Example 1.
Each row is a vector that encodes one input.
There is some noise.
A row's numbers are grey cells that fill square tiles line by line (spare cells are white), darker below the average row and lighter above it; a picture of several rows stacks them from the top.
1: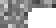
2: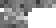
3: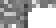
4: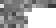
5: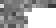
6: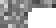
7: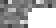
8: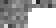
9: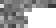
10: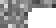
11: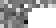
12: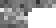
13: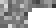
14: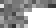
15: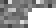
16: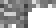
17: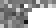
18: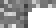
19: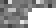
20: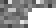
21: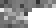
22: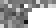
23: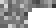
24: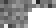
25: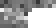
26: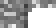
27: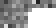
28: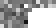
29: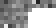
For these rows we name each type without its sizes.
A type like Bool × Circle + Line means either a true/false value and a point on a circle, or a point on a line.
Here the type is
Label.
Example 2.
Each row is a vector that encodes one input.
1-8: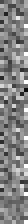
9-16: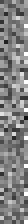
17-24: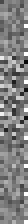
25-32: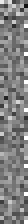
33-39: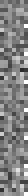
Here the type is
Line6.
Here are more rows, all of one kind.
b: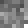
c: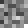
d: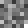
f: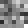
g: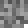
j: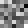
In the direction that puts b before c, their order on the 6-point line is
j, d, g, b, c, f.
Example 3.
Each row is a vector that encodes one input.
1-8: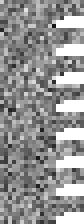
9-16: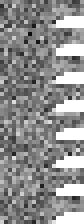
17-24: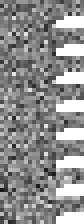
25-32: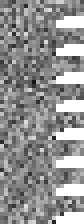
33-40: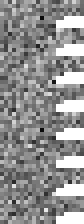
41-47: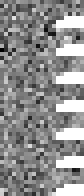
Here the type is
Circle9.
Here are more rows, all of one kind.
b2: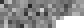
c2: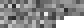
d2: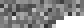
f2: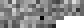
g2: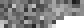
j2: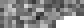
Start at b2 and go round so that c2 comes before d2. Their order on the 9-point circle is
b2, j2, c2, f2, g2, d2.
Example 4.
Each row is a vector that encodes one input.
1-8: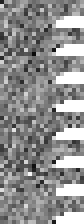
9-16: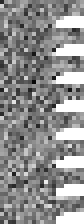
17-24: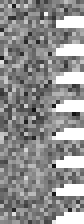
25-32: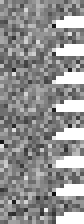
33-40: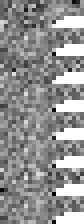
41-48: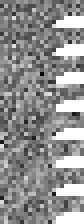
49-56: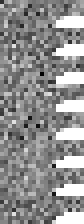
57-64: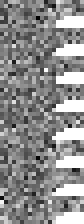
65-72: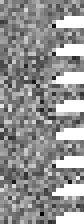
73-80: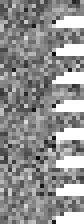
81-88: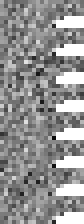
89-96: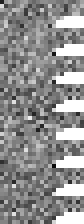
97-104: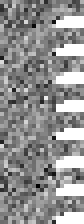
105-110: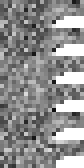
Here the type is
Circle9.
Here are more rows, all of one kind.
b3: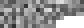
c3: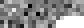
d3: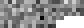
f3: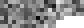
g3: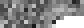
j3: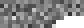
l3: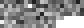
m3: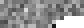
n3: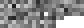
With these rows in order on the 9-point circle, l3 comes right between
c3 and n3.
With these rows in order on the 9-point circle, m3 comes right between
b3 and d3.
